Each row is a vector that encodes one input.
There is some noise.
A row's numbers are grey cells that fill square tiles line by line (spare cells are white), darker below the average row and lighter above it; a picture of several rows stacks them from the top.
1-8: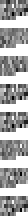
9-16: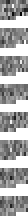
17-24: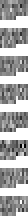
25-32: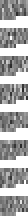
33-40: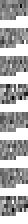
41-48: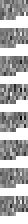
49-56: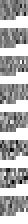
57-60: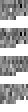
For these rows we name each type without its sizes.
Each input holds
a list of points on a line.
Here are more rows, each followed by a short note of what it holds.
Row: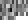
a list of one item
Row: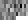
a list of two items
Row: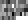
the empty list
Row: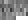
a list of one item
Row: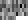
a list of two items
